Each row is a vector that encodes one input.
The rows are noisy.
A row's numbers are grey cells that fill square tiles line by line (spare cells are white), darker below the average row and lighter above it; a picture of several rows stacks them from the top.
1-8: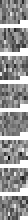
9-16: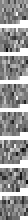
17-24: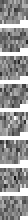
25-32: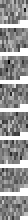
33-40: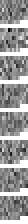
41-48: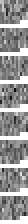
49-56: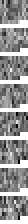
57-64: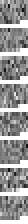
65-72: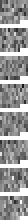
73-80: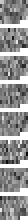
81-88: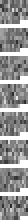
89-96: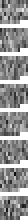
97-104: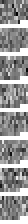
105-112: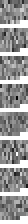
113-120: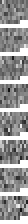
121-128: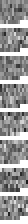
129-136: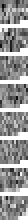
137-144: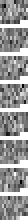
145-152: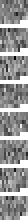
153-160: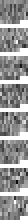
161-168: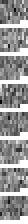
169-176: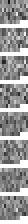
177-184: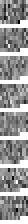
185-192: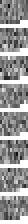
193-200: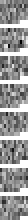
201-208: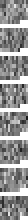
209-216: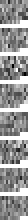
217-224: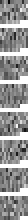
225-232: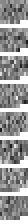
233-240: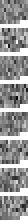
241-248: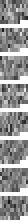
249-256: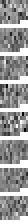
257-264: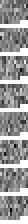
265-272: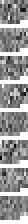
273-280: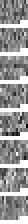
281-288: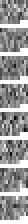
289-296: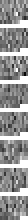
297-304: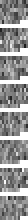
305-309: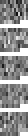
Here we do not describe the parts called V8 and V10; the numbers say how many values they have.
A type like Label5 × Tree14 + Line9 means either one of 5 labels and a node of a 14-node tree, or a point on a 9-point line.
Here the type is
Circle9 + (Circle13 + V8) × V10.
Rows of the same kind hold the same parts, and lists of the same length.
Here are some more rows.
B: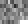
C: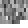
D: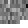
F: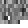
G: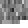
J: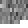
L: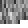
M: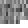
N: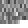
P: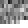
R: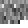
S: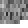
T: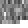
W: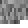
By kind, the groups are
B, D, F, J, S
C, G, L, N, P, T
M, R, W

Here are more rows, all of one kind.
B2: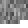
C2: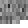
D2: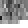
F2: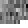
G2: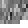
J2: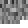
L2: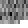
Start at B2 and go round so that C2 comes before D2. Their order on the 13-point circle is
B2, G2, J2, C2, L2, F2, D2.
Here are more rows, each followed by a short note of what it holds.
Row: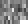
a value of V8 and a value of V10
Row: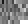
a value of V8 and a value of V10
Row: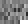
a value of V8 and a value of V10
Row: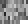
a point on a 9-point circle
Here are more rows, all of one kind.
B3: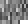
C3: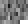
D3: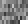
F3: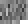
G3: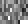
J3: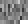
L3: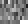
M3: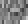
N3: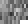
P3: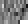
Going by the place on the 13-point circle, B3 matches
C3, D3, J3 and M3.
